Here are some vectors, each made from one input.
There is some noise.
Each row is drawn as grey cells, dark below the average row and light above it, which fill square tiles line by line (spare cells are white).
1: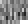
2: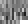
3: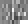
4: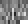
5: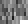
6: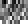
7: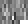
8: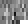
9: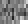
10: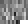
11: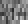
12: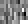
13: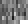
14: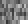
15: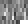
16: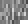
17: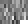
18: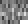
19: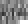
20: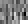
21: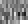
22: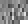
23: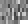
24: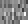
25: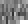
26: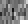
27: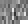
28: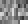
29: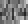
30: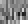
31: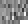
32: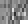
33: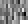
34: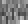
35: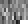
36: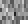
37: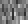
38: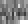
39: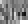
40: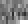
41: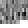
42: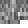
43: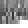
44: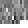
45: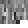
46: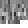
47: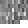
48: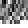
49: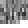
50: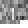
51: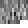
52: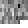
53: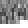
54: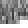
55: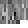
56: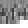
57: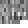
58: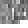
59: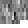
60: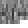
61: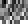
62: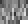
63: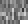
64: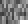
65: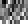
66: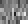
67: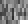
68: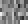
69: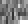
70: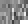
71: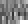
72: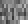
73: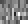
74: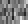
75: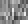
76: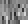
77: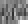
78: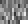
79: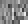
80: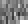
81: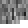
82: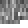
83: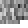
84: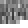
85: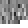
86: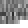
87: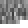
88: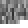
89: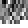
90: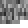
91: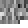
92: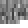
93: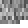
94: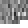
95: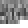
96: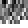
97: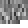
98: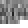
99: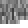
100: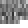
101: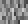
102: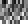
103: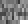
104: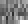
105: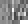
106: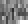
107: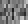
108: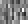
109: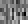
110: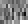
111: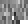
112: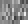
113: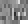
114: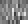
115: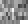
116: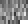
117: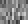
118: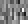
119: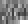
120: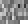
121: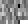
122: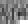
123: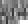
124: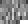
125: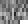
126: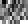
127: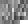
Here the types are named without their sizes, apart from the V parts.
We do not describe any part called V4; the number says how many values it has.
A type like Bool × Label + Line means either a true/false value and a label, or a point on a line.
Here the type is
List(Bool × V4).
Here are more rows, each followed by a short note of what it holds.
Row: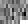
a list of one item
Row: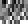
the empty list
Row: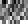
the empty list
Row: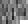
a list of one item
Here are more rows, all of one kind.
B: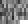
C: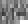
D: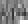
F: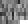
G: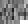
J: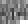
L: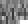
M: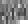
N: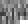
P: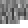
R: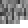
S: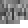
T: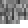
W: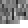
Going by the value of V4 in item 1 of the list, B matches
F, R, S and T.
